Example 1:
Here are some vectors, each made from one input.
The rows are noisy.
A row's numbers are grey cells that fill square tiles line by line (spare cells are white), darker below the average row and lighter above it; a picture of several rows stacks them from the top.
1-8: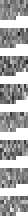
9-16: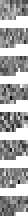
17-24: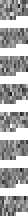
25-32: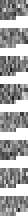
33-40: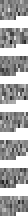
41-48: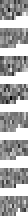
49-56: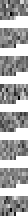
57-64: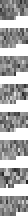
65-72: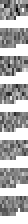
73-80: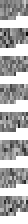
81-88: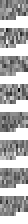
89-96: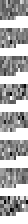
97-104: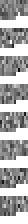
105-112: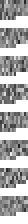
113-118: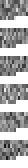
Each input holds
a point on a 13-point circle and three true/false values.
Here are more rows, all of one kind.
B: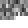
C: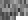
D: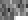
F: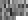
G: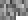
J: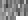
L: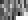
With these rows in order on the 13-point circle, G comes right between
C and J.
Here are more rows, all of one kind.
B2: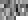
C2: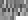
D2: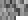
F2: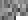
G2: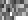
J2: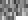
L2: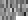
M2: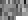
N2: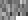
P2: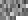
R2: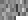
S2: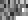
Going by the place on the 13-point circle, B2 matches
J2, M2, R2 and S2.
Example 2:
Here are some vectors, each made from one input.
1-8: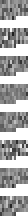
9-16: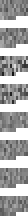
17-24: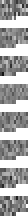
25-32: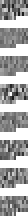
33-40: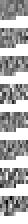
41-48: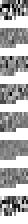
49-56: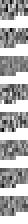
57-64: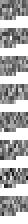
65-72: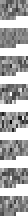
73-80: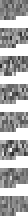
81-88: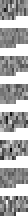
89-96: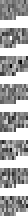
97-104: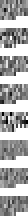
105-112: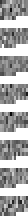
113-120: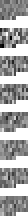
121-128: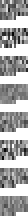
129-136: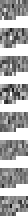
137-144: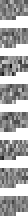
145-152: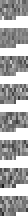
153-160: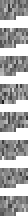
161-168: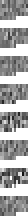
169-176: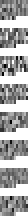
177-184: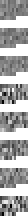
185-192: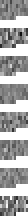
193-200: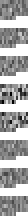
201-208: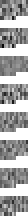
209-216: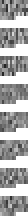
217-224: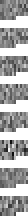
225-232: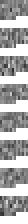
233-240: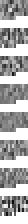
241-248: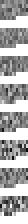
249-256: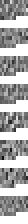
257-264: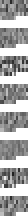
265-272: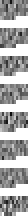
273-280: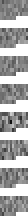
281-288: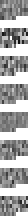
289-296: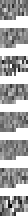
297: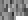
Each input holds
one of 12 labels and a true/false value.
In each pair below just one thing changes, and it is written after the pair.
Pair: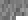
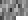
the label
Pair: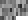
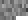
the label
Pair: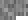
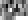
the label
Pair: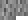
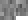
the label
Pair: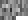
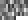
the true/false value
